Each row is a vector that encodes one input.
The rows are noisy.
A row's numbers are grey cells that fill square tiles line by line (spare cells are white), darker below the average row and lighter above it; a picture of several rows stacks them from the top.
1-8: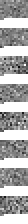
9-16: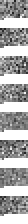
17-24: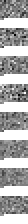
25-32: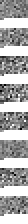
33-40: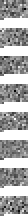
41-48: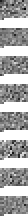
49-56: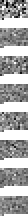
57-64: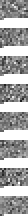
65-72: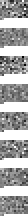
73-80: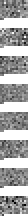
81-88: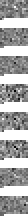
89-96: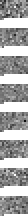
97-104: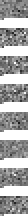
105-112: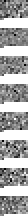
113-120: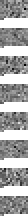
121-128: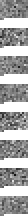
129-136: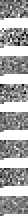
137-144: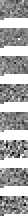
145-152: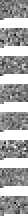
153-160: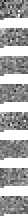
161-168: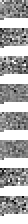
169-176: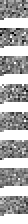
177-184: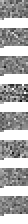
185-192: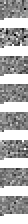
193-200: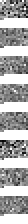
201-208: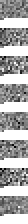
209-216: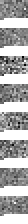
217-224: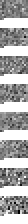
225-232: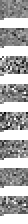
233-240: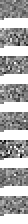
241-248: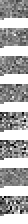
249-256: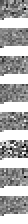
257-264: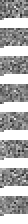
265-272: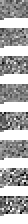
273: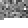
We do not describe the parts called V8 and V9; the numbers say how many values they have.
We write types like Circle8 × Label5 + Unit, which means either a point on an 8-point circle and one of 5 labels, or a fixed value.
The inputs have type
(Circle13 + Unit) × (Line6 + V8) × V9.
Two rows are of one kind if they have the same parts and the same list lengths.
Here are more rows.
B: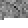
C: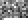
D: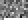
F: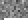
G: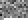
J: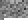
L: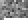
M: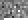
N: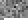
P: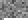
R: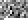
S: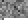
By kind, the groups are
B, F, S
C, J, R
D, L, N
G, M, P

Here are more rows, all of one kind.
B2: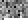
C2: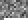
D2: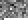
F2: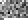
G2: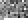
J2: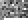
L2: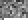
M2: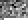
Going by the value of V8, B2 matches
G2 and M2.
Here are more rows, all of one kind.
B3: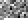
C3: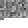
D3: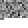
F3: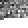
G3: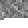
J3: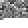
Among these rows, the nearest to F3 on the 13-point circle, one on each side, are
C3 and J3.
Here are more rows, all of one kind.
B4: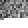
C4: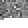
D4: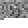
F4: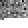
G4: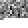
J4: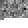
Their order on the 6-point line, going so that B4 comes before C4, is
B4, F4, D4, G4, C4, J4.
